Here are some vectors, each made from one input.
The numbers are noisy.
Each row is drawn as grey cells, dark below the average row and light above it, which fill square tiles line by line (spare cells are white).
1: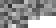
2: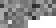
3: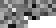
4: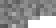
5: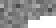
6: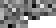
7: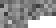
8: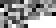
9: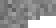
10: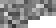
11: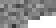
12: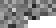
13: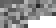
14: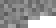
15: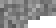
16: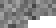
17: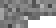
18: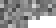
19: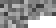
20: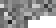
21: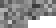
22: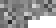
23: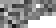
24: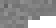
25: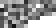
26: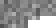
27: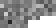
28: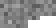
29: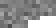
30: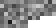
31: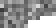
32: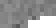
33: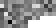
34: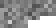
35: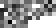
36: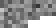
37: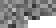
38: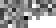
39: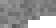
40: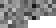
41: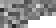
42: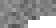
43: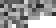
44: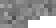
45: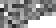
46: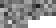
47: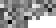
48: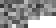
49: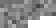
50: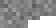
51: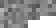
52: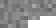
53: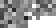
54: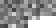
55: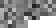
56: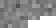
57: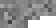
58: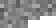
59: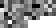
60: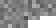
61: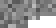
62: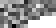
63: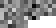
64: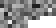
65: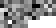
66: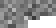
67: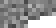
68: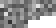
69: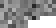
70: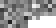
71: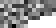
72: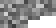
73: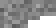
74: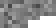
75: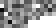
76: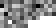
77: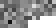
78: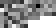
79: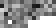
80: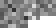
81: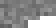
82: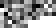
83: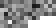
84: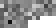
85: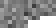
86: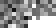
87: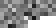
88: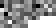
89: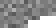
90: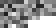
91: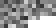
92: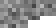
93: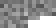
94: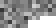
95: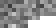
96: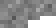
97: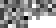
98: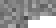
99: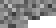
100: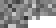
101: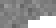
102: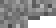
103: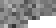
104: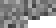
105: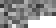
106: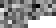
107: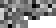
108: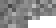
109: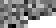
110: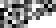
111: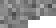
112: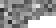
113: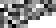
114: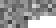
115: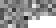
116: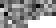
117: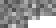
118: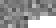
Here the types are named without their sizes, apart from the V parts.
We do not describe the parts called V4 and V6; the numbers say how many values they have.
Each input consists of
a true/false value, together with either a point on a line and a value of V6, or a value of V4.
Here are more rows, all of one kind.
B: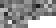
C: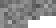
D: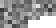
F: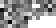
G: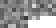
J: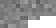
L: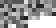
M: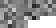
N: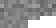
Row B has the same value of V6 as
C and M.
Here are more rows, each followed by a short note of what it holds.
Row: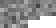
a point on a line, a true/false value and a value of V6
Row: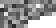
a true/false value and a value of V4
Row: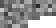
a true/false value and a value of V4
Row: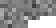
a true/false value and a value of V4
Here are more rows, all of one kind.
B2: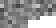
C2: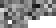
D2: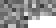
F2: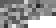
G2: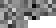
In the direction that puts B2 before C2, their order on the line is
B2, G2, F2, C2, D2.
